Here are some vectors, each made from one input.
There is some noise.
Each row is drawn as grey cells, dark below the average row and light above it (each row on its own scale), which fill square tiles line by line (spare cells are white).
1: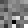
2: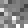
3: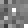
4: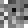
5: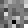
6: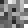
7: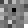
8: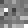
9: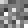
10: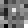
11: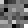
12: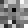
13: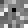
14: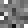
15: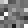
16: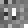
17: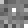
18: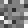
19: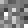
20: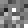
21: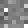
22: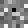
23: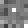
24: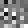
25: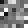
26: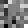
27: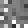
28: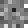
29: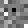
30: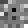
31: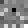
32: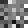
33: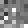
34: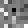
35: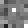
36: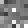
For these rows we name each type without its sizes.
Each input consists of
a point on each of two lines and a true/false value.
